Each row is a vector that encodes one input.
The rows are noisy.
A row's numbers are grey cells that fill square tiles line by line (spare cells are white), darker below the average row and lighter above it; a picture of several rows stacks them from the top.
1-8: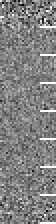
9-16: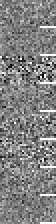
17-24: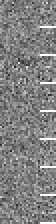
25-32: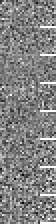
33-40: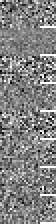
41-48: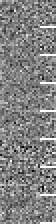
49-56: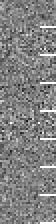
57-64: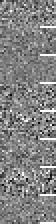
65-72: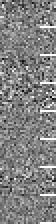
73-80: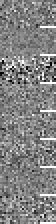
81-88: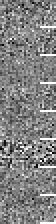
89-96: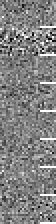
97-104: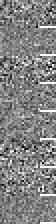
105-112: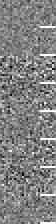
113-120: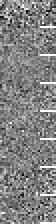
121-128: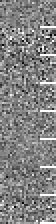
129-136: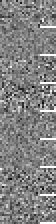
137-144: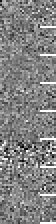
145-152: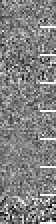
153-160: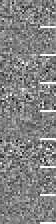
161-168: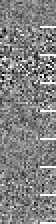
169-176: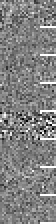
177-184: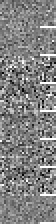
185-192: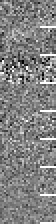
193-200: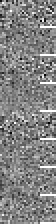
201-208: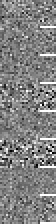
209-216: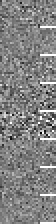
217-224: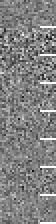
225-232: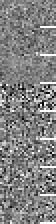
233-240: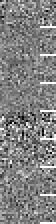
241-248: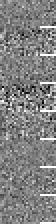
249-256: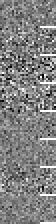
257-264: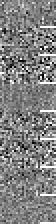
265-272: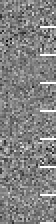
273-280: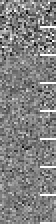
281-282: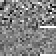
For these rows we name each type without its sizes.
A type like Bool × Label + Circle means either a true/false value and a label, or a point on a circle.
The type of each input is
Label × (Label + Line).
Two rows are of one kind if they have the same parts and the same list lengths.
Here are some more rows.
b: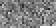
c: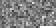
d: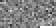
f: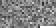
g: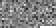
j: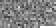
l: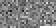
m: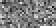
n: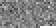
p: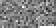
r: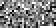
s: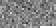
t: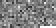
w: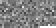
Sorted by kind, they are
b, d, l, p, w
c, f, g, j, m, n, r, s, t

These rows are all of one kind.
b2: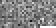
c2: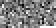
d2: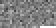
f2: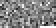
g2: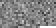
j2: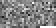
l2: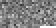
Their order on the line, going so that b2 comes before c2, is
f2, b2, g2, d2, j2, l2, c2.
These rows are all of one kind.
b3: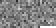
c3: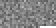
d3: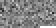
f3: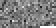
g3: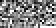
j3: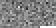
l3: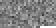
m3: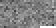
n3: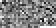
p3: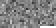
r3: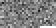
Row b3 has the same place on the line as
l3 and m3.
